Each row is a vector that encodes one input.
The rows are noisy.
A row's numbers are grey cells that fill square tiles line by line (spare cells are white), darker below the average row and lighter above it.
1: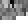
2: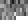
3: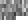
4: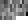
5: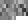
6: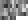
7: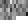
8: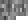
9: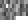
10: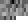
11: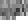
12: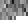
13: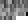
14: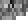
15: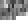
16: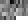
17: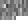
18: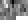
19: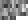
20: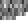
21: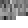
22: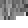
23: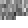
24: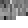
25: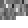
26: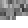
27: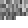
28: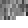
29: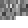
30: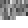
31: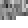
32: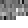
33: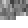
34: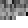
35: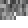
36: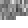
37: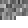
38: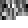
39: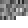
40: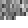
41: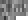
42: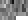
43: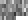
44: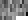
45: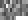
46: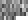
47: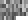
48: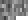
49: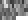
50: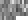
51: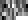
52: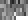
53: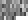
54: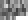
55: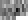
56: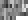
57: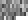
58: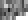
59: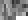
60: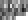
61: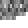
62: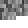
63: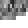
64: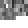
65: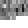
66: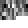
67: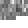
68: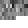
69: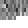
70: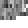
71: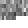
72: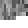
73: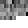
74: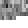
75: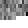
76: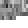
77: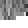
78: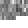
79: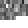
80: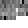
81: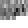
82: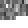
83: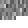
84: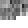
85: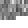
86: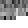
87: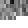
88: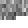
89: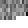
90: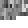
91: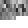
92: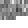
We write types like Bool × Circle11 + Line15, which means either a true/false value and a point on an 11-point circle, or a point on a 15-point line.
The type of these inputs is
List3(Line7).
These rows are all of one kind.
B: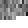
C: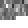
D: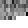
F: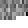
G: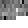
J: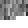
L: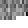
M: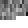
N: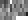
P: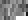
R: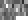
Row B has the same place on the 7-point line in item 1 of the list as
D, F and L.
